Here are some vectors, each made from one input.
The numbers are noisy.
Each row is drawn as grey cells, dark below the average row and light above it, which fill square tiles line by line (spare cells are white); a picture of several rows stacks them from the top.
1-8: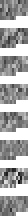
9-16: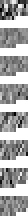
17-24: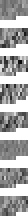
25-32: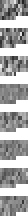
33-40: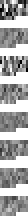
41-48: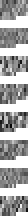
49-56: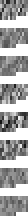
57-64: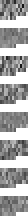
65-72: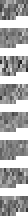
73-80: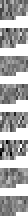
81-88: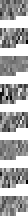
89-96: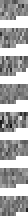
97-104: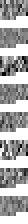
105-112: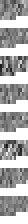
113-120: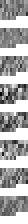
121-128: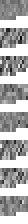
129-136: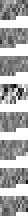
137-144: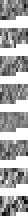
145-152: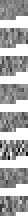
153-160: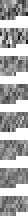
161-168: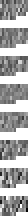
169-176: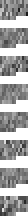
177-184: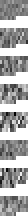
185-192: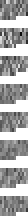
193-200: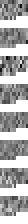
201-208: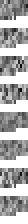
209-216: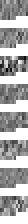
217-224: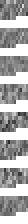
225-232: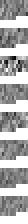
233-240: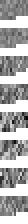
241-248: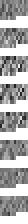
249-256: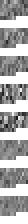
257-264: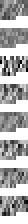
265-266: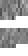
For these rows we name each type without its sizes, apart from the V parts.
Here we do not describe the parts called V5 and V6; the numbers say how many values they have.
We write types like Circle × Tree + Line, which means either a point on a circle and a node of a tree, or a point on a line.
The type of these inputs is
(Bool × Bool × Bool × Bool × V6 + Unit) × V5 + Circle.
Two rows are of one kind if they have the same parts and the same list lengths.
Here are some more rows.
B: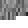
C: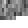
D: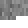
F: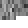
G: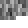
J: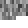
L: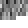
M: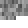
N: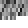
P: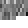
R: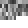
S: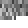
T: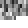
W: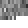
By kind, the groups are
B, G, J, L, M, P, T
C, F, N, R, S, W
D

